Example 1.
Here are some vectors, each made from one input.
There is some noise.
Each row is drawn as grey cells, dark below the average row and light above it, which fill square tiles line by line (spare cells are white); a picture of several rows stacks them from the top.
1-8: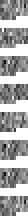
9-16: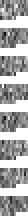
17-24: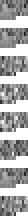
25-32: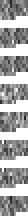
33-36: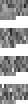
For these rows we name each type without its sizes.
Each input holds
a node of a tree.
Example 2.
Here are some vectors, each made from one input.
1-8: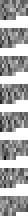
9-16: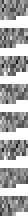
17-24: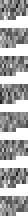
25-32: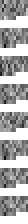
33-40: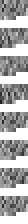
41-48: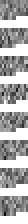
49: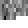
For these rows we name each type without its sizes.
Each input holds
a point on a line.
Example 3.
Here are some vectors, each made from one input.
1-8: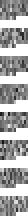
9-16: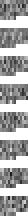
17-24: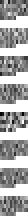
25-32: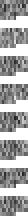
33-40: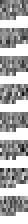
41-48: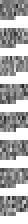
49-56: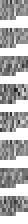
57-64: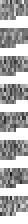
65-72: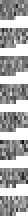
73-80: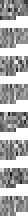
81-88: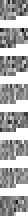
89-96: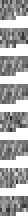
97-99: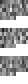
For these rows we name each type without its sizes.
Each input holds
a node of a tree.
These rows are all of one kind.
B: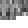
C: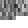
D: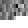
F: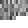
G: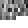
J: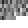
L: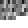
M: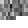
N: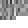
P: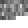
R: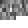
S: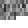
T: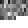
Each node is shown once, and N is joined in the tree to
F and J.
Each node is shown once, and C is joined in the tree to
D and M.
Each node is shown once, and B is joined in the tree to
P and R.
